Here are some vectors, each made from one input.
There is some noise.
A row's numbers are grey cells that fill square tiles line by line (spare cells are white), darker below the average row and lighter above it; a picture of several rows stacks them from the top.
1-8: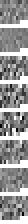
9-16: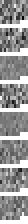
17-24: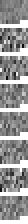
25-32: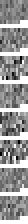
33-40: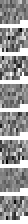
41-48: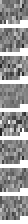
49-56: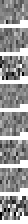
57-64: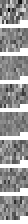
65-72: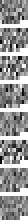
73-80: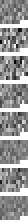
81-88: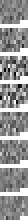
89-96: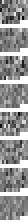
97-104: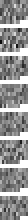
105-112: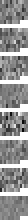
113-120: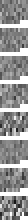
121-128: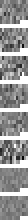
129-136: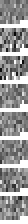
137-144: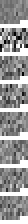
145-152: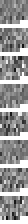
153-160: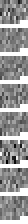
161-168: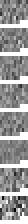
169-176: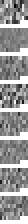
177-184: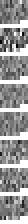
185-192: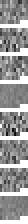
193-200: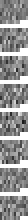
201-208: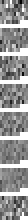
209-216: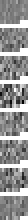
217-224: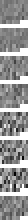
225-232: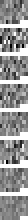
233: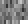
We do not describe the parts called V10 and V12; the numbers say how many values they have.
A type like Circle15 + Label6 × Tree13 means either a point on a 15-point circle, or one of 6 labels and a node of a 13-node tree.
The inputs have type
Bool × (Line6 + V12) × V10.
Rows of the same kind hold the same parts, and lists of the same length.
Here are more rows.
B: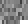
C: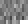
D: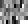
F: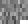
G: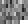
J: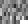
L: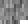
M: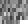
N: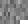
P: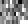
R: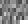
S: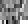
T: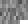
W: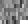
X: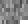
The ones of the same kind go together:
B, C, F, G, J, L, N, P, R, T, W, X
D, M, S

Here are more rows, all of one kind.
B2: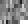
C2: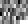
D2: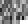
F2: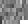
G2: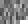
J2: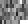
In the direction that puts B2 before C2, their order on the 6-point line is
B2, G2, J2, C2, D2, F2.
